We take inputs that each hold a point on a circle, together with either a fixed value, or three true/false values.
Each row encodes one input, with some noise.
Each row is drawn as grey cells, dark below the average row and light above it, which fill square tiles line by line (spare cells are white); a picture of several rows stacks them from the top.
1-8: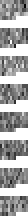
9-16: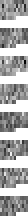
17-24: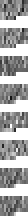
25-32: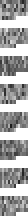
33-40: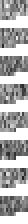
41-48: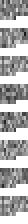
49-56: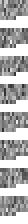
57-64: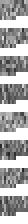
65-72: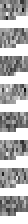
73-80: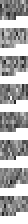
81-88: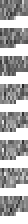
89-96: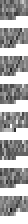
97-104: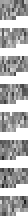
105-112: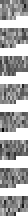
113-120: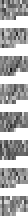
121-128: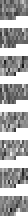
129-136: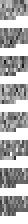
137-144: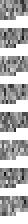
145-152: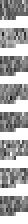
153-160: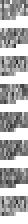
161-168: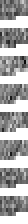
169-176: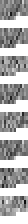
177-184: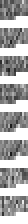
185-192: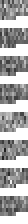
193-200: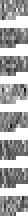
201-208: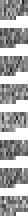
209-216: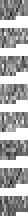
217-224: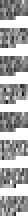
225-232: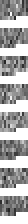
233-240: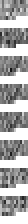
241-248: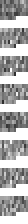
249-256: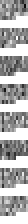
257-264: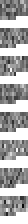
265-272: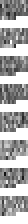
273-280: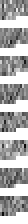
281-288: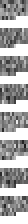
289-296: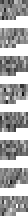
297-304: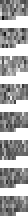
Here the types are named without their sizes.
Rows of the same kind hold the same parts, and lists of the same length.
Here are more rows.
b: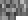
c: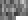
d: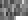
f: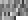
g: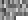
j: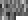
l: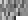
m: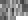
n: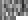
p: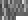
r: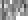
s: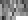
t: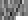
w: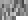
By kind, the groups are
b, c, d, j, p, t
f, g, l, m, n, r, s, w

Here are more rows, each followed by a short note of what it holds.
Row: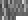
a point on a circle
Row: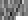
a point on a circle
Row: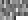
a point on a circle and three true/false values
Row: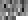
a point on a circle and three true/false values
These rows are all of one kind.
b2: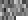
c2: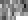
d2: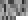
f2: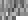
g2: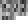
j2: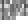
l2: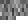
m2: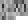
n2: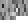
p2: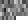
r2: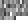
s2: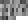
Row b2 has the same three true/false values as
l2, p2 and s2.
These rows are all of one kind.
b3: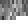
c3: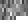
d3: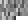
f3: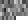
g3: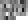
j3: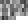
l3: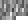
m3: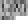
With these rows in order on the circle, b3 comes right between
c3 and m3.
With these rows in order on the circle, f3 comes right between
c3 and d3.
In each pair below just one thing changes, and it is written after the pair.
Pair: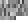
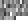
one of the three true/false values
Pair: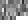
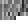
the place on the circle
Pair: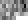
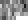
one of the three true/false values
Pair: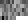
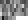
the place on the circle
